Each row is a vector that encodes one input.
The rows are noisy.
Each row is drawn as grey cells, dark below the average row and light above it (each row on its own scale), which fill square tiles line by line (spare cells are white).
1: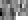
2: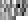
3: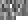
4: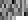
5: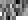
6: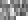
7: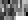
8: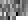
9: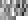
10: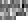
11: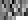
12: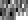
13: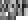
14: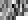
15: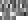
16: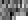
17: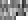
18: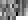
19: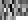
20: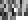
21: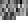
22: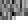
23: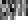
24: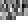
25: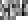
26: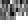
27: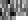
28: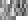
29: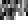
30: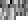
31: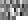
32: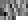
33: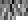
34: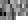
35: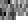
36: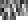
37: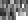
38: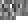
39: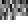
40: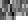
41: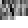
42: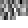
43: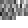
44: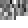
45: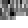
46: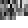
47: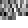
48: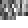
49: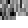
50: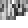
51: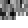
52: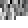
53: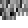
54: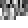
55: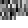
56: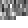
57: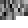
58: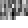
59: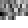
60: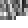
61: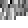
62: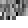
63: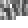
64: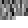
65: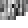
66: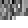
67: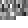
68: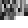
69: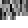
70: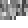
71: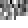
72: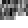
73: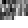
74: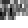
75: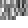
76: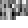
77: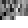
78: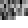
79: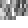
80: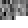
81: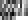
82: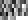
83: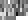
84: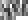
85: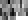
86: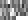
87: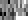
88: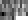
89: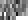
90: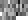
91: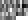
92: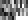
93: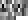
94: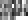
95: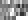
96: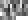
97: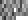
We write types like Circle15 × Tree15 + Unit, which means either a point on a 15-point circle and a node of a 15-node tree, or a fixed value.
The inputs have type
Bool × Circle8 + Tree8 + Unit.
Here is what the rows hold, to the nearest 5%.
About 55% of them hold a point on an 8-point circle and a true/false value. About 5% of them hold a fixed value. The rest hold a node of an 8-node tree.
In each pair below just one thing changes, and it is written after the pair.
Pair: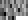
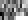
the place on the 8-point circle
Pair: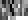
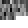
the place on the 8-point circle
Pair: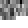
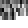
the place on the 8-point circle
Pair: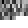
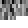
the place on the 8-point circle
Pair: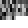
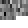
the place on the 8-point circle
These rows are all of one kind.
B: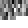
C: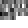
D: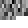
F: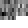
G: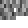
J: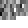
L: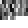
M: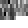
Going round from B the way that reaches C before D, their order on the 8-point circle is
B, J, L, C, F, M, D, G.
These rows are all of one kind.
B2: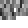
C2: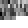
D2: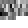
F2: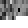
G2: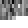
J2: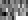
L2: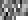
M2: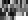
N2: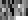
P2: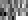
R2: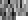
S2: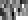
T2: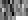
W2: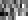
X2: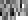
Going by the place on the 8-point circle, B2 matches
G2, N2, T2 and X2.
